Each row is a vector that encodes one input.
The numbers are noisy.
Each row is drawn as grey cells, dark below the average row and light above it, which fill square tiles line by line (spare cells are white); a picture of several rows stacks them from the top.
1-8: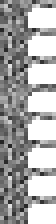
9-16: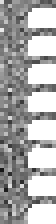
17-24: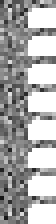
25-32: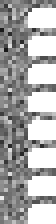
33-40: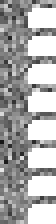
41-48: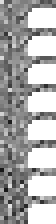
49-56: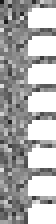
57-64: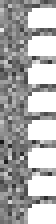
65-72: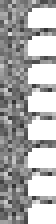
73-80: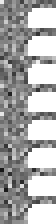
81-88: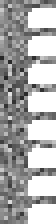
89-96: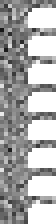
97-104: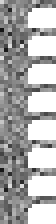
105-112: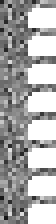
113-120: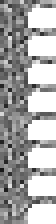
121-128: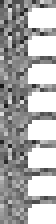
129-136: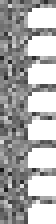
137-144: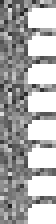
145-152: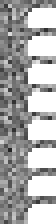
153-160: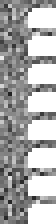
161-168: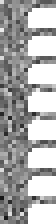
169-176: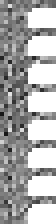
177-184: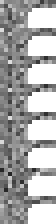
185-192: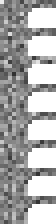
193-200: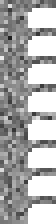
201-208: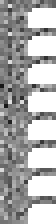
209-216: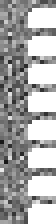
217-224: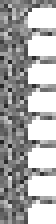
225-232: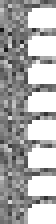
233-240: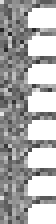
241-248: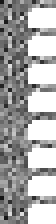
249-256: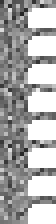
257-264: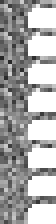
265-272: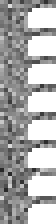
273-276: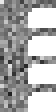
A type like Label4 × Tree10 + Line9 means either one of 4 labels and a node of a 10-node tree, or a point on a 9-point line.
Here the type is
Label11 + Line5.
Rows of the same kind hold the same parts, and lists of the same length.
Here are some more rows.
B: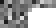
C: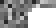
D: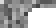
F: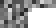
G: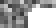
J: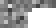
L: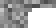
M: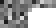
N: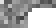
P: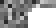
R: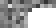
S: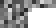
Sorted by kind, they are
B, C, F, G, M, P, S
D, J, L, N, R

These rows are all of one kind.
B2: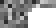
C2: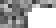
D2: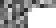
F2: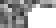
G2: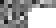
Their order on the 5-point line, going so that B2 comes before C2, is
D2, G2, B2, F2, C2.
